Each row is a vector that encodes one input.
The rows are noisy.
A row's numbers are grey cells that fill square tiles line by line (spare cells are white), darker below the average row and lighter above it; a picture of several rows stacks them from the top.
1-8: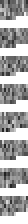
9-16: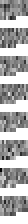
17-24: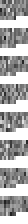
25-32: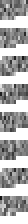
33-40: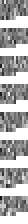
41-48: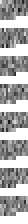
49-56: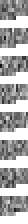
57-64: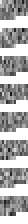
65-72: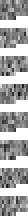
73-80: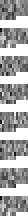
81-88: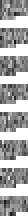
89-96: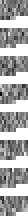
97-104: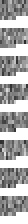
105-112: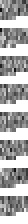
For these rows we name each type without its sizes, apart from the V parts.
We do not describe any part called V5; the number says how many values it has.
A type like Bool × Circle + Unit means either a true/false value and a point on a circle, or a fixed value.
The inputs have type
Bool × Line + Label × V5.
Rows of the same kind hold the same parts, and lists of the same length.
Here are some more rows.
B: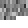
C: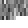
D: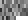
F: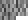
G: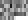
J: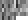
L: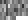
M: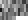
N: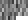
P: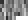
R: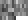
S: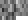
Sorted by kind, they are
B, L, R, S
C, D, F, G, J, M, N, P

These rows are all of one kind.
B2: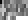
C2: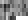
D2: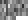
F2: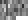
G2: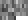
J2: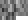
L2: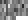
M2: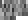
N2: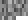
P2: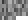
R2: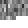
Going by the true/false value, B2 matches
C2 and M2.
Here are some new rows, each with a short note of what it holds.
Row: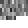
a label and a value of V5
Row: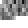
a label and a value of V5
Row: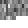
a point on a line and a true/false value
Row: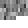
a point on a line and a true/false value
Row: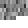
a point on a line and a true/false value
